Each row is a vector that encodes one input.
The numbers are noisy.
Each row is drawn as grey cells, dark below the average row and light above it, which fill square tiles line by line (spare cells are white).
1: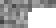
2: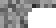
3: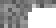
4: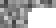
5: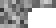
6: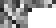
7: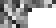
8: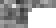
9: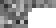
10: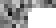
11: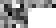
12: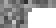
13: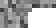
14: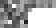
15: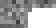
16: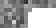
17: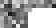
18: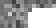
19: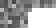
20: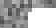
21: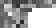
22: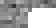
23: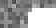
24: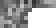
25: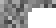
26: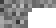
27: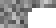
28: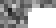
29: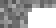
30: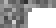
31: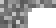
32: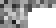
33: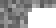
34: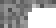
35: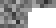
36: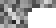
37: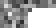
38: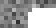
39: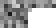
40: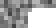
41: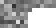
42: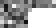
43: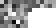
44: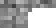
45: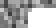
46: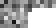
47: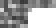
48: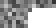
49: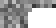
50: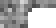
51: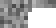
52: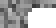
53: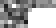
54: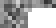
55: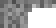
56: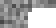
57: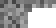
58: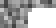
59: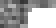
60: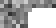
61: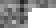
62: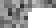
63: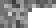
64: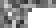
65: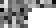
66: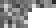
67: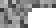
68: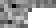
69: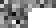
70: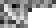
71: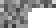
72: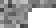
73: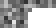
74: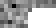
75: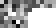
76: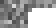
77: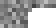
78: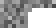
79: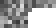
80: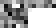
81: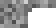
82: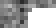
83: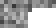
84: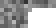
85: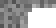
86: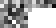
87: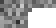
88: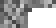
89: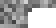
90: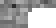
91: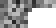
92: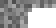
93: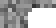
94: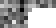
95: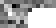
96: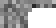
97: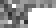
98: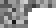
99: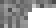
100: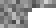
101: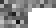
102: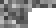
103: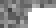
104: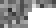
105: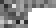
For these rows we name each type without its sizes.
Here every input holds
four true/false values.
